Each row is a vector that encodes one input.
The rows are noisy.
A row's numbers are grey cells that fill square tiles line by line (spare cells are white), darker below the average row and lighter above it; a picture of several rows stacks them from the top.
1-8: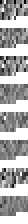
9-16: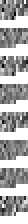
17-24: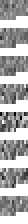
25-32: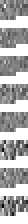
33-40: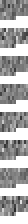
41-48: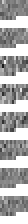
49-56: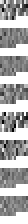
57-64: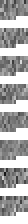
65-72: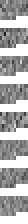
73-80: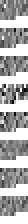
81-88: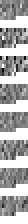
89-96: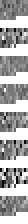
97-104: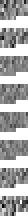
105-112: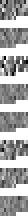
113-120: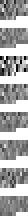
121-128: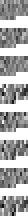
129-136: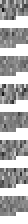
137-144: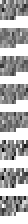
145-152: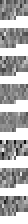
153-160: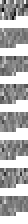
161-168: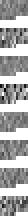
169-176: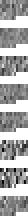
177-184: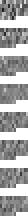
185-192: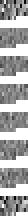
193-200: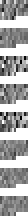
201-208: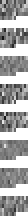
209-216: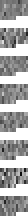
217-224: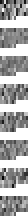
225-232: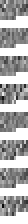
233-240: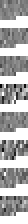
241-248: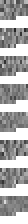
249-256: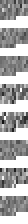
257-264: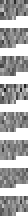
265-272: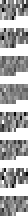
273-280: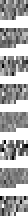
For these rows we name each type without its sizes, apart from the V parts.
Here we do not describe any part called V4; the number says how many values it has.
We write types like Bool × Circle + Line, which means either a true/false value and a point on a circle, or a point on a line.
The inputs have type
(Bool × Bool × Bool + V4) × Line.
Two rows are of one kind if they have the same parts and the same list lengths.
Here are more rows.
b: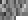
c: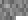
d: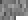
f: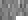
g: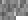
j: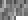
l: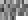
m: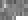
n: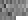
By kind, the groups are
b, d, l, n
c, f, g, j, m

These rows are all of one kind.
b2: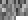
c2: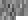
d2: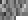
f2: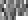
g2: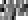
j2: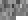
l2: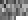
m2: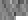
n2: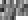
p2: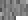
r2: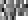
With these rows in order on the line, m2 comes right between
c2 and l2.
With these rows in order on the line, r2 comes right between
b2 and f2.
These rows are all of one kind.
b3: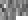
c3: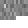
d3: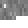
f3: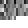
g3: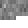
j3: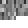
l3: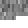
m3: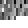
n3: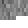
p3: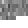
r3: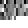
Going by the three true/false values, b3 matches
f3, j3, p3 and r3.
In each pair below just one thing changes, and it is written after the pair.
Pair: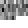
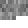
the place on the line
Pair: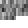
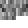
the place on the line
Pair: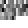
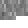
the place on the line
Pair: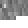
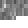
one of the three true/false values
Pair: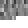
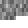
the place on the line
